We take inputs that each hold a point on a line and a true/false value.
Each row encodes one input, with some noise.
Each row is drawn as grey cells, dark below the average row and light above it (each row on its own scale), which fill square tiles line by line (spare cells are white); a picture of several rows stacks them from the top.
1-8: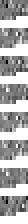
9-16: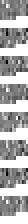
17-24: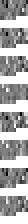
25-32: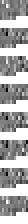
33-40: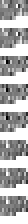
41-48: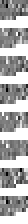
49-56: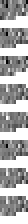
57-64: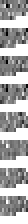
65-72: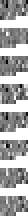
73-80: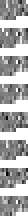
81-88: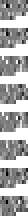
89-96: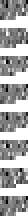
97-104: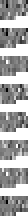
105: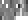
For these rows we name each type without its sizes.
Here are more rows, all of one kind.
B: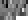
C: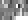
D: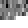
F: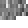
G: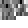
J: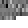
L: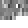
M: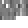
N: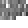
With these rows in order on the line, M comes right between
B and D.
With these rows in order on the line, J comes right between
B and N.
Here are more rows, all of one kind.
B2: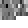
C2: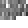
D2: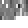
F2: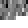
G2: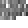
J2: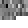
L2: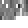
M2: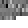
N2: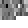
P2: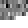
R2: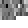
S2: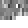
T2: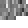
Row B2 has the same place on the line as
N2 and R2.
